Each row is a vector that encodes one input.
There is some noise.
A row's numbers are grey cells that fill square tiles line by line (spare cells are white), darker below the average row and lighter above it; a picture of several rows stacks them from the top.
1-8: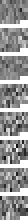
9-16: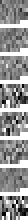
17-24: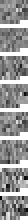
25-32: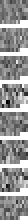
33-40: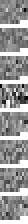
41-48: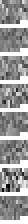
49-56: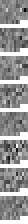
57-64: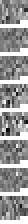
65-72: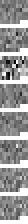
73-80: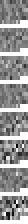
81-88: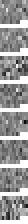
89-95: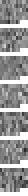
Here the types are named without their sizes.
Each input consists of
either a point on a line, or a node of a tree.
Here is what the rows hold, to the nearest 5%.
About 45% of them hold a point on a line. The rest hold a node of a tree.
